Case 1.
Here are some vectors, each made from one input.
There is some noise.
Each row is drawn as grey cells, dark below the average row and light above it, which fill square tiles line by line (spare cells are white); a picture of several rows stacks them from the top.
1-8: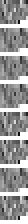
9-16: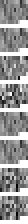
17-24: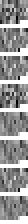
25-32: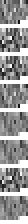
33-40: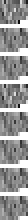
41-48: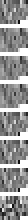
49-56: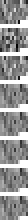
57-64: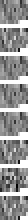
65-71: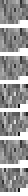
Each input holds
one of 4 labels.
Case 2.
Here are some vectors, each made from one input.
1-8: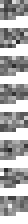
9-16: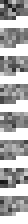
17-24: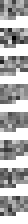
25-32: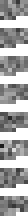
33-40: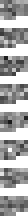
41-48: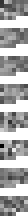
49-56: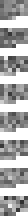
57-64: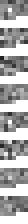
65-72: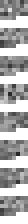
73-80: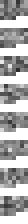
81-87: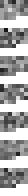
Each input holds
a point on a 14-point circle.
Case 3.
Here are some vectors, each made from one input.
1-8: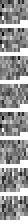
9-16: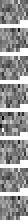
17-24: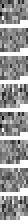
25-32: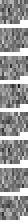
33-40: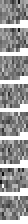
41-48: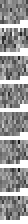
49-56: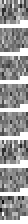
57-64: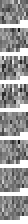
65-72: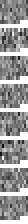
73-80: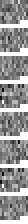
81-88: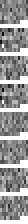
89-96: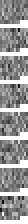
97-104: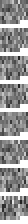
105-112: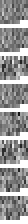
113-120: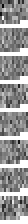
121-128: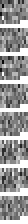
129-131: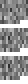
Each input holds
a point on an 8-point line.
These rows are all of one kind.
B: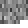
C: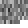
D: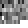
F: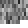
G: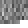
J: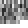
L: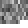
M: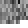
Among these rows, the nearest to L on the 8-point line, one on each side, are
B and C.
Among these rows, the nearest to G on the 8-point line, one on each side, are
B and M.
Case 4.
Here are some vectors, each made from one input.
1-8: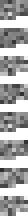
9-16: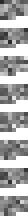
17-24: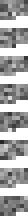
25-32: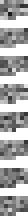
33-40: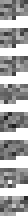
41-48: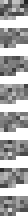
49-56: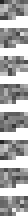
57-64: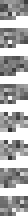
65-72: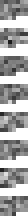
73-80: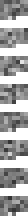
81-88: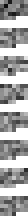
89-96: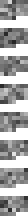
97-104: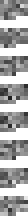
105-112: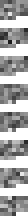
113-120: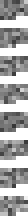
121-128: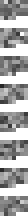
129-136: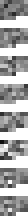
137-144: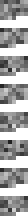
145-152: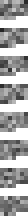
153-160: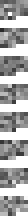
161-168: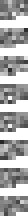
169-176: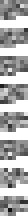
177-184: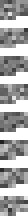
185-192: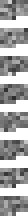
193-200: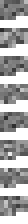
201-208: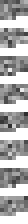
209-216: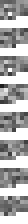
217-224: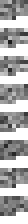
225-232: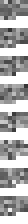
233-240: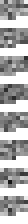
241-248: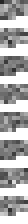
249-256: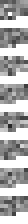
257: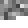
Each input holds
one of 9 labels.
